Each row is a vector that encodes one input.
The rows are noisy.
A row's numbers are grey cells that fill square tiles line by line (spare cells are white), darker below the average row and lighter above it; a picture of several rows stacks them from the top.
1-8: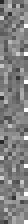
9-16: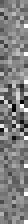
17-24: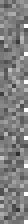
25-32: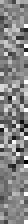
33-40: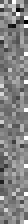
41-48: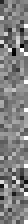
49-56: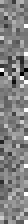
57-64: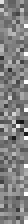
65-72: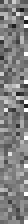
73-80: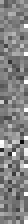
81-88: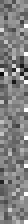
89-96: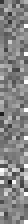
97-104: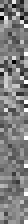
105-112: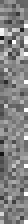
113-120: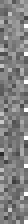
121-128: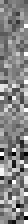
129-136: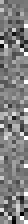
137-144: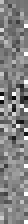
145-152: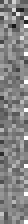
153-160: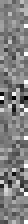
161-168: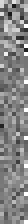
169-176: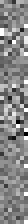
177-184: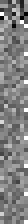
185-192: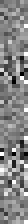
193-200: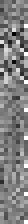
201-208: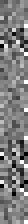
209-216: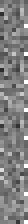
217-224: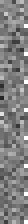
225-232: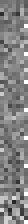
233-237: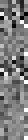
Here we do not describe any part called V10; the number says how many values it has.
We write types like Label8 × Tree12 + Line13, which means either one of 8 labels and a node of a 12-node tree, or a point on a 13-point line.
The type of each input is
(Bool × Bool × Bool + Unit) × V10 + Tree12.
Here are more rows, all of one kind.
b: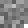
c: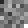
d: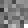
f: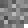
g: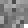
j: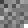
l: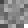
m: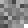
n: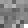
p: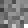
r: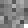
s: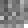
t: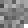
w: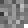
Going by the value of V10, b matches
g, n, r and t.
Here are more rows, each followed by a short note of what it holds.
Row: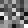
a node of a 12-node tree
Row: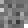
a value of V10
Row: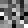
a node of a 12-node tree
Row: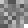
three true/false values and a value of V10
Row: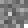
a value of V10
